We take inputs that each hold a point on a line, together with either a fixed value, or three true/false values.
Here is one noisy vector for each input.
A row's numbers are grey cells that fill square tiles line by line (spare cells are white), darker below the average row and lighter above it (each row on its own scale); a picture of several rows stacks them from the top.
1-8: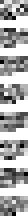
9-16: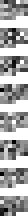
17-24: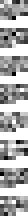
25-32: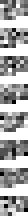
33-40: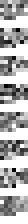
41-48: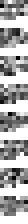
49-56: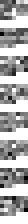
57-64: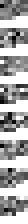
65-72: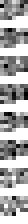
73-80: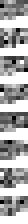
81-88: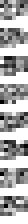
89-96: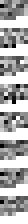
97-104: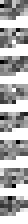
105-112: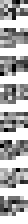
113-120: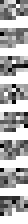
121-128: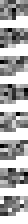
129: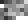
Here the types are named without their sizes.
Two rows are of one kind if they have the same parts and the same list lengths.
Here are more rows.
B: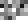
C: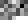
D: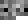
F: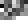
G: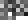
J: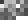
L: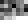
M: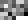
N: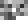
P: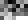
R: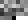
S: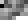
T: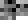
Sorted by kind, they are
B, C, F, N, S
D, G, J, L, M, P, R, T

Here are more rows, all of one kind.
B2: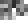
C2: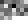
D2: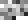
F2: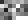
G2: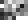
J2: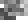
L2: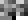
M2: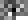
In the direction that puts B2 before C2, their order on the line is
J2, M2, D2, B2, C2, L2, F2, G2.
